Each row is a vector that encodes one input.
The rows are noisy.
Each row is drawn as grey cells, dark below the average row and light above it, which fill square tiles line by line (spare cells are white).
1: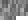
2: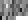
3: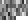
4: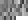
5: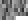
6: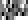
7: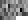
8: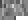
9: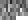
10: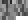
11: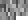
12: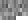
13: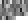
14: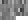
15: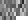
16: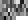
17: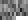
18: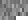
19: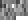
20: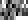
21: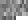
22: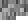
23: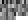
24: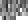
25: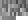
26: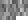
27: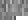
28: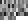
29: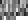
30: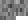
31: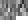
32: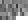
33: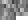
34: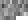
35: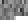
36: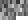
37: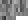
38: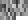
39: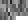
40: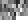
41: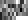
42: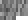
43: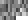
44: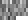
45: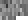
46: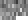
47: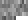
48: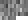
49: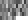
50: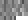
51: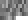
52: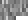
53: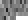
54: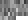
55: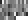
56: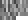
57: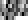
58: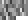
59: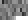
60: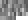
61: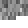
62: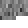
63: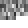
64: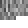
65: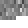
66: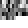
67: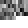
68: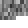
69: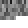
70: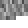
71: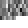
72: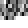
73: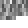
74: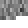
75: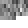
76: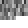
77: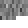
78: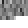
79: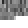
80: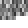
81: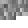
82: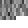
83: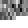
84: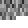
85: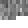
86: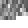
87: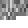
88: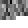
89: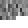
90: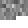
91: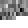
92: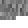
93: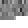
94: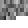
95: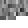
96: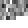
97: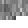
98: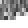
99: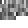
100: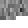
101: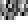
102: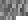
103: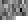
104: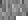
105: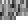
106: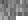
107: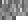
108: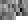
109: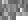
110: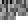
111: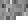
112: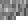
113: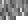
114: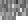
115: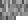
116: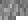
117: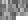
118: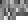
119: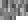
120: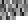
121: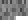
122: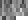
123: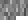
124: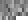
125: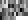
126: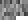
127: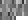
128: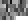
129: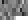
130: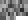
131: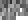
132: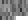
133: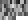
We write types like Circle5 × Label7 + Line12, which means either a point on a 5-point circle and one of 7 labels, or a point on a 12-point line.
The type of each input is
List2(Label5 × Line6).
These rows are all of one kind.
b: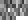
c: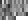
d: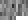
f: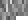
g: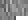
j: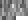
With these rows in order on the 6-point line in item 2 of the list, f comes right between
g and j.
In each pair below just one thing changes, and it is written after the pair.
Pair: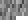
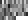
the place on the 6-point line in item 1 of the list
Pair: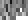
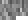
the place on the 6-point line in item 2 of the list
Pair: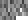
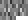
the place on the 6-point line in item 1 of the list
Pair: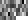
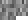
the place on the 6-point line in item 2 of the list
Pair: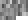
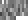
the place on the 6-point line in item 1 of the list
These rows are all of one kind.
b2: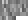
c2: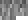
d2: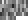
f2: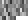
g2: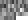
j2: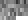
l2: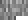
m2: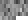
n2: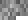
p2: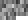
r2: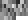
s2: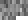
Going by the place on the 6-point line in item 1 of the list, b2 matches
d2, f2 and r2.
